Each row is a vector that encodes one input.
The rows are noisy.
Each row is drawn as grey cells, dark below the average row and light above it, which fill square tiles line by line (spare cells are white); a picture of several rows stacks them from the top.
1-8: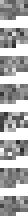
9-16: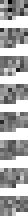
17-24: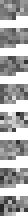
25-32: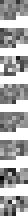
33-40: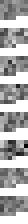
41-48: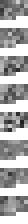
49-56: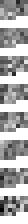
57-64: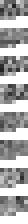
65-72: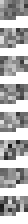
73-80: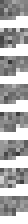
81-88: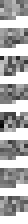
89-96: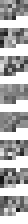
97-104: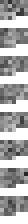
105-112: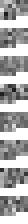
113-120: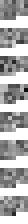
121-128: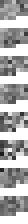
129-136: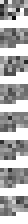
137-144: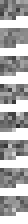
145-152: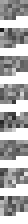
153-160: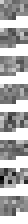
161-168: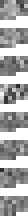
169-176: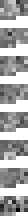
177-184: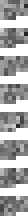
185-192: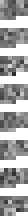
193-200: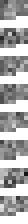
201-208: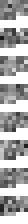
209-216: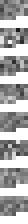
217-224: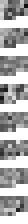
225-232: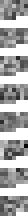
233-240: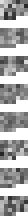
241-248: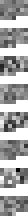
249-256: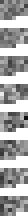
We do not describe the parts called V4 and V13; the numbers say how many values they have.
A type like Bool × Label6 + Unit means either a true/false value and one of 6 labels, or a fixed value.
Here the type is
(Line6 + V4) × Line8 + V13.
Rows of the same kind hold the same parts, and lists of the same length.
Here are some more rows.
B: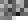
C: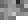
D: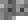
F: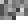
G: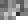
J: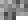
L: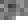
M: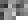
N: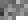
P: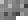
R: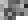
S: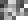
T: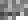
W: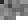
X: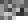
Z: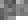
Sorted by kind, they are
B, D, L, N, T, W, Z
C, G, M, S, X
F, J, P, R

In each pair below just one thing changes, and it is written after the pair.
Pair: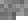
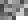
the value of V4
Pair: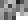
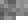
the value of V4
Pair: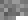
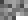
the place on the 8-point line
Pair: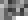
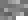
the value of V4
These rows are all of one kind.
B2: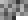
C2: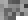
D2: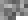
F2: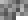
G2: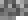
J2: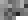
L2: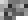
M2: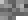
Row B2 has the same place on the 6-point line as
F2 and L2.
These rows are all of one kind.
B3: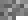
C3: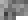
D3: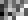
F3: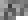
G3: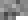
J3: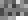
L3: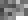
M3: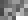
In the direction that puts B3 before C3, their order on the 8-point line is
B3, M3, D3, C3, F3, L3, J3, G3.
